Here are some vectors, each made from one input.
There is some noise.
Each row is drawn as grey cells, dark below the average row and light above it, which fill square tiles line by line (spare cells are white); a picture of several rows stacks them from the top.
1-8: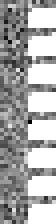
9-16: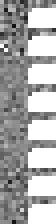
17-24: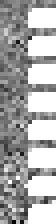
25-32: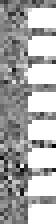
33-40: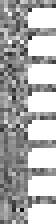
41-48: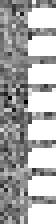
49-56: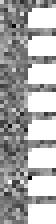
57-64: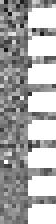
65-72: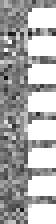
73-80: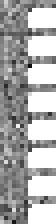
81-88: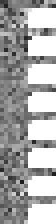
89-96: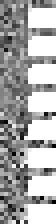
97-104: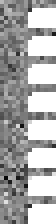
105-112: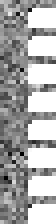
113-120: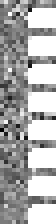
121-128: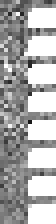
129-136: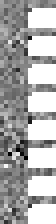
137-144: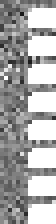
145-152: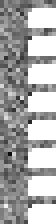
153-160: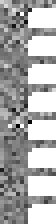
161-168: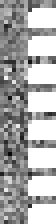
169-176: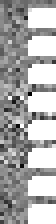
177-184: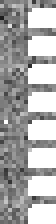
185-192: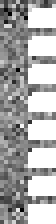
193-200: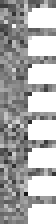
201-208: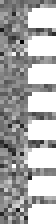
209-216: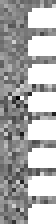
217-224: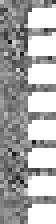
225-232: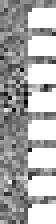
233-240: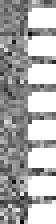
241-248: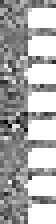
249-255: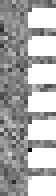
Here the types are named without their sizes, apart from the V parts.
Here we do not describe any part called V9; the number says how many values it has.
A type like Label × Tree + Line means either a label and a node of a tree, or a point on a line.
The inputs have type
(Line + List(Circle)) × Tree × V9.
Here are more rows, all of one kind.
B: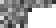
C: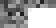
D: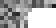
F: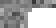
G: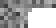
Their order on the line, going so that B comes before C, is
B, C, F, G, D.
